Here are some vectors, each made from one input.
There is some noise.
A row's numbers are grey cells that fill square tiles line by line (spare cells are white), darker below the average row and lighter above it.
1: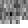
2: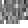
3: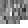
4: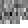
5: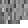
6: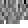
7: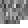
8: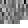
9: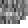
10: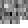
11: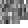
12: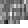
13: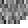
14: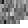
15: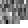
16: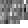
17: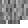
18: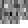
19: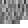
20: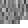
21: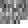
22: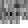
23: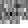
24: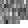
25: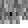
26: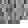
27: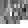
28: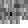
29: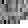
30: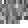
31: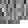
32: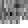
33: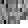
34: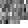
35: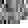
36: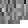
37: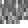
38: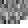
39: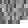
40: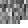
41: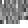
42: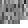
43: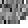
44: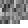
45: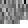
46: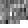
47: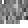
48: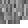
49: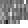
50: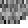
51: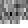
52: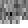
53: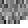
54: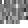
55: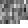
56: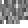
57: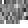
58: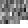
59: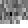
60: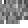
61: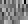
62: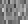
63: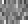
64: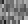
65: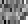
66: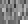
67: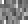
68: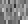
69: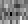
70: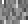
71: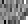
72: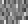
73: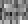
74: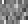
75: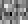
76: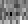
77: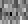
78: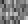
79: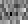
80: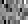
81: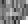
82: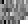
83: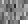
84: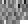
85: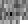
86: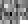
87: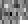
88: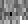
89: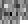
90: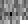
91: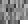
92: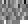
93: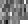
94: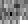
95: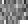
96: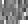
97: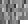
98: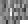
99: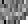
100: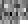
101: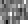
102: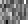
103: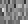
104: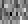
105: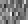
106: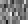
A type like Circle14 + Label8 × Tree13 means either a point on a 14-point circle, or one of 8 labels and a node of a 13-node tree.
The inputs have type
Line3 × Line6 × List2(Line5).
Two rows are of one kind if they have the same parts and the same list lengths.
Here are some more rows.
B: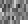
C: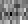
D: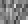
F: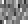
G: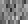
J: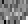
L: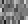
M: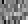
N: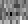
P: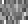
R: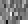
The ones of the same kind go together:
B, D, J, L, M, R
C, N
F, G, P

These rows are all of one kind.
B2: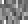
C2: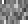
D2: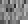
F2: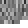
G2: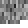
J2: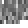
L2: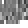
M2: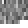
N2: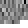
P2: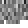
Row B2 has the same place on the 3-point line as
C2 and M2.
